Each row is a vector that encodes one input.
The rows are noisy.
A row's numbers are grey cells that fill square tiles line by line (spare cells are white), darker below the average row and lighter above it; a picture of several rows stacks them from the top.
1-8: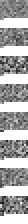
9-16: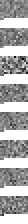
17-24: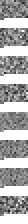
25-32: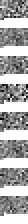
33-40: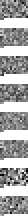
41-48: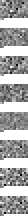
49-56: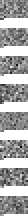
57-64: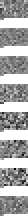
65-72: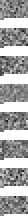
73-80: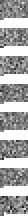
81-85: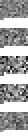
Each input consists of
a node of a 16-node tree.
